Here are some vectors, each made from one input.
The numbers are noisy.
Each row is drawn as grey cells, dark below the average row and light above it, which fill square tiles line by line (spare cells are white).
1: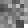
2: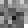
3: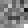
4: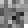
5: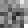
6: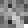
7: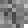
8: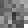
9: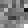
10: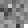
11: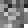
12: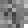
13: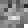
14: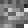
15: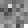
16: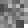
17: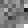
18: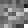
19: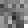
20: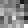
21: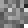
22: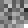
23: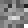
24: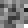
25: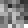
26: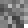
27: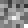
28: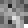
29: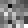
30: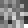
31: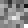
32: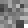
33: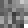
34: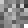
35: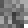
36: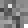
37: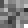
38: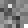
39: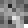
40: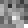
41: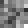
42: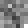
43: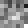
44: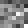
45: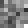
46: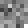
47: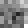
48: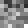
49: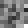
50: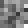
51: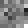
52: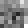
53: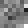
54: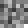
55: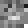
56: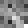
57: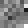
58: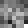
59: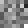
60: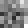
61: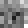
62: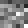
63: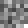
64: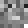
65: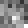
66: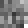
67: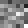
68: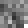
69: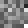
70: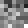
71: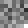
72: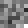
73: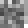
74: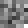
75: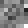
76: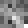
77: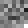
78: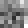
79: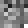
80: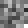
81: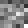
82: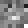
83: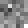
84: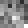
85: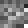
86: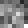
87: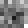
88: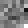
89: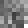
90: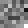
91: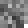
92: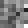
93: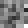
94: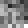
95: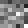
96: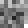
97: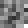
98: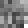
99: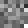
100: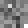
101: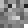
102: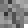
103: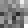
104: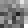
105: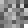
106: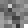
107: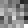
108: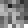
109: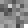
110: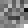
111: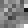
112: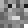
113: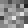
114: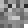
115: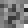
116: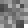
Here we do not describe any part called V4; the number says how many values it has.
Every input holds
a point on a 5-point line, together with either a point on a 5-point line, or a value of V4.
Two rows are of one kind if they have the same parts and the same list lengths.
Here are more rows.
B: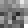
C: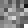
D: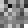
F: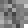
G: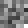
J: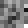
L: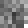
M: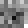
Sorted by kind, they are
B, F, G, J, L, M
C, D

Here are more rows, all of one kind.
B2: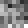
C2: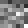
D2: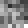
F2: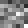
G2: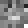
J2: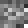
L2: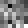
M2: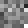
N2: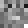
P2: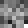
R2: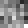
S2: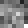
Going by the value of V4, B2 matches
D2 and L2.
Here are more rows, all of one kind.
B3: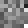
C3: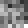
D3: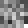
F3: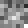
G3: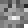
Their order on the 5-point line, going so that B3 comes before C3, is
B3, G3, F3, C3, D3.
